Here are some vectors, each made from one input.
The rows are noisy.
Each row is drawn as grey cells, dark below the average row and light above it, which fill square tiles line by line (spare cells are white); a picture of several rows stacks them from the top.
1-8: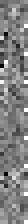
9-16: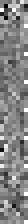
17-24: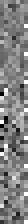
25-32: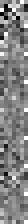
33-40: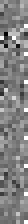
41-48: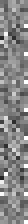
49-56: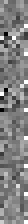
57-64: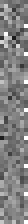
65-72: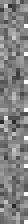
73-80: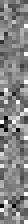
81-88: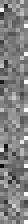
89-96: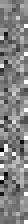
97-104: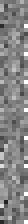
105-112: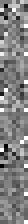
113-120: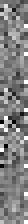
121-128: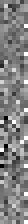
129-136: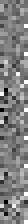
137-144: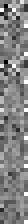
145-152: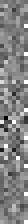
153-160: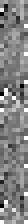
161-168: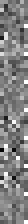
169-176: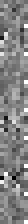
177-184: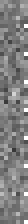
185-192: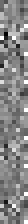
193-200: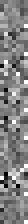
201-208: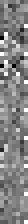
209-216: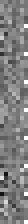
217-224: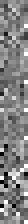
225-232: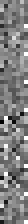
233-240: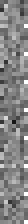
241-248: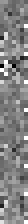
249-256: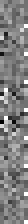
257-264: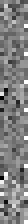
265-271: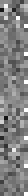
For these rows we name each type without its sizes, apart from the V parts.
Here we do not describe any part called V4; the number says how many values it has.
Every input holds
either a label, or a true/false value and a value of V4.
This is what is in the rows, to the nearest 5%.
About 60% of them hold a label. The rest hold a true/false value and a value of V4.
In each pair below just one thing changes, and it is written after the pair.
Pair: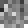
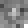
the true/false value
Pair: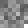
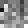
the value of V4
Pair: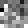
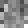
the true/false value
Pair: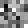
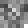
the value of V4
